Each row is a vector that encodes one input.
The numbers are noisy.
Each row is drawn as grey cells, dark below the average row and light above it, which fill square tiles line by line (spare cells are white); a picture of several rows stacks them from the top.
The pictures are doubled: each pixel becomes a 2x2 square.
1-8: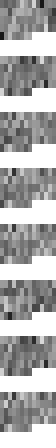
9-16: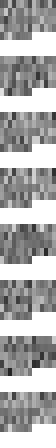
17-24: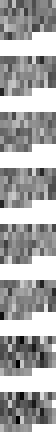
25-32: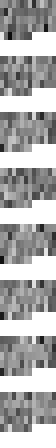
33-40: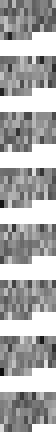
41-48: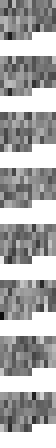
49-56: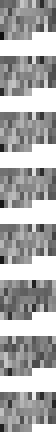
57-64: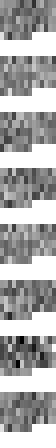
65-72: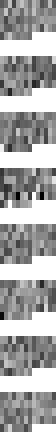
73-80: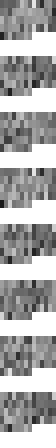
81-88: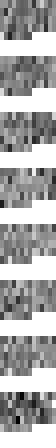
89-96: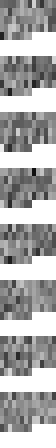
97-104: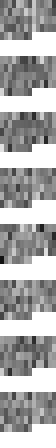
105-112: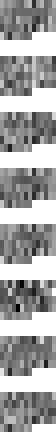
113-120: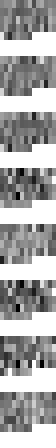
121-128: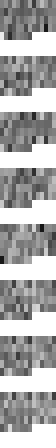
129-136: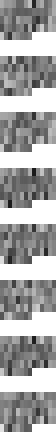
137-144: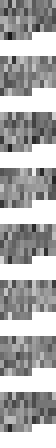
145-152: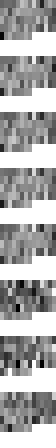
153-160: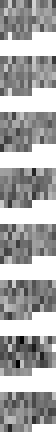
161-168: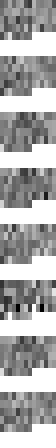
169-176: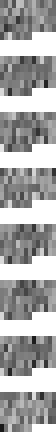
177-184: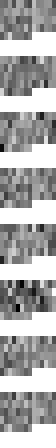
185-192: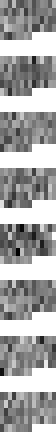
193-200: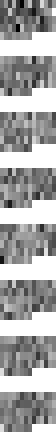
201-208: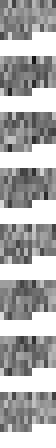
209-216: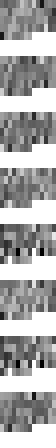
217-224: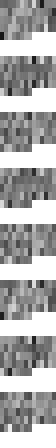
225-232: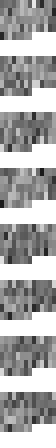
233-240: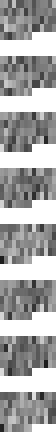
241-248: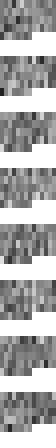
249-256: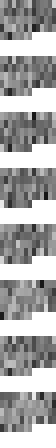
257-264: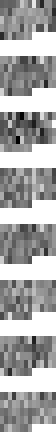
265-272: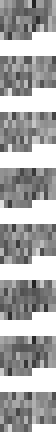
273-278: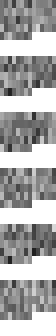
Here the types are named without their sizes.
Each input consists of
a true/false value, together with a list of points on a line.
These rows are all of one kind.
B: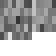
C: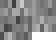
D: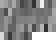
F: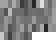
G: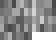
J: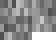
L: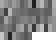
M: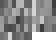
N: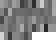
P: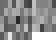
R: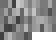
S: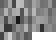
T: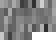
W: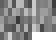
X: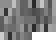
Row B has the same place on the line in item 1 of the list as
D, F, P and T.
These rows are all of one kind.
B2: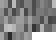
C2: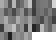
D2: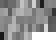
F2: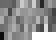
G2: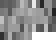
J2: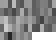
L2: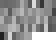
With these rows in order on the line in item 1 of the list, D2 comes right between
B2 and C2.
